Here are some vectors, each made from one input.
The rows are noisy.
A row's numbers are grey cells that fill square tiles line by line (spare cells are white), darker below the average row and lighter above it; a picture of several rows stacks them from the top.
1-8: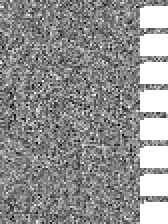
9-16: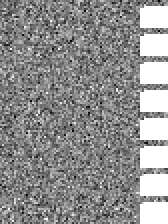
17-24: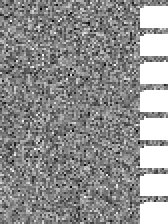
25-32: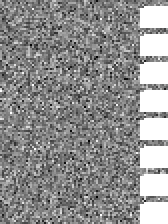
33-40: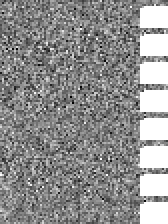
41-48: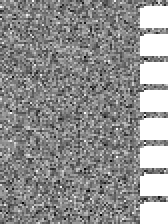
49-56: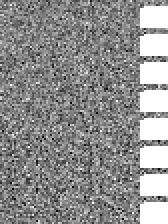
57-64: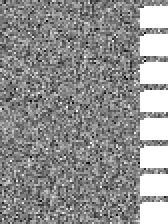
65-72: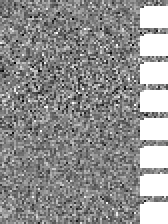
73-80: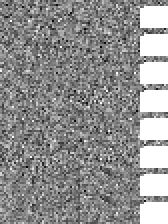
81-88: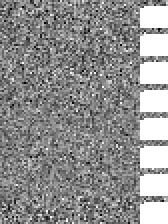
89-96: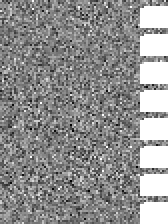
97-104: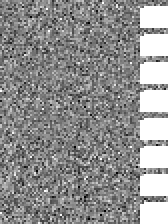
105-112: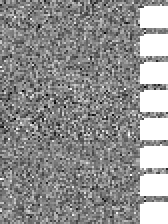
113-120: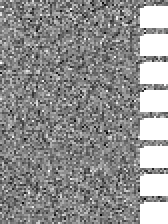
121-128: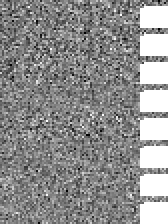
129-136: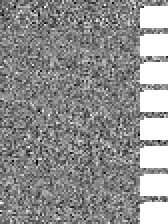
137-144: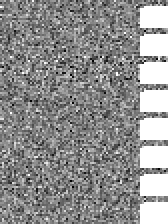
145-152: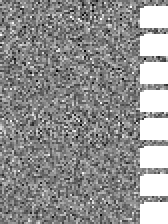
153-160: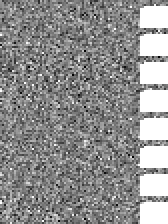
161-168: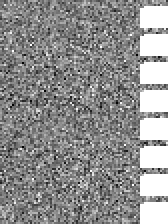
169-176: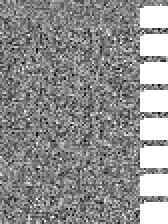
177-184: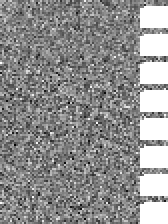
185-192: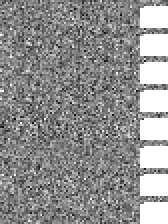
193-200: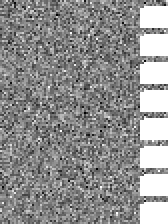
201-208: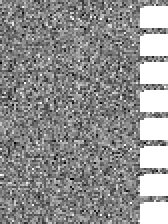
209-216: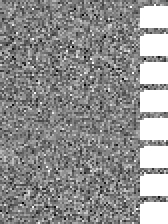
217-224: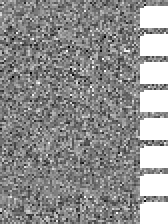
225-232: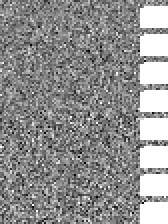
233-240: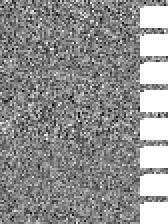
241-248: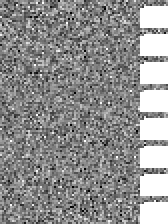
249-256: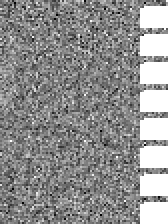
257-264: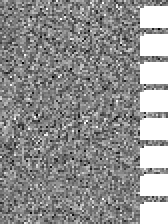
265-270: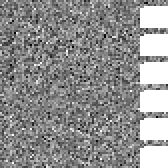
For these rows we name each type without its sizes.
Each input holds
either a node of a tree, or a list of points on a line.
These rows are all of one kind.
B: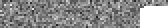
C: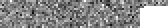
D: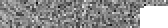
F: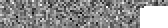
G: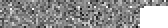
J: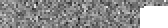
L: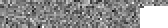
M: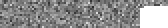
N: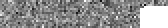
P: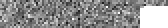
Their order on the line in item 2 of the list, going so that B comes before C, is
B, N, L, M, F, J, P, D, G, C.
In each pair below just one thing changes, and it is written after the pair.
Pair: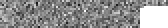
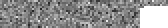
the place on the line in item 1 of the list
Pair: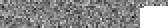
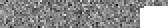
the place on the line in item 1 of the list
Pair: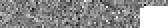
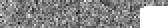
the place on the line in item 2 of the list
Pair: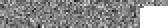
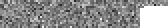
the place on the line in item 2 of the list
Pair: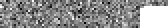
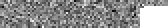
the place on the line in item 1 of the list
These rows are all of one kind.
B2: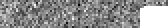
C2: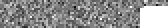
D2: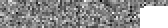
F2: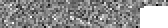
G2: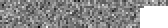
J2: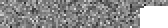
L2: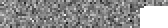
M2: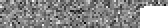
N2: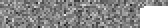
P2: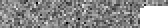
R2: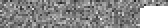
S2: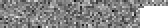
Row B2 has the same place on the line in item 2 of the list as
D2, F2 and L2.
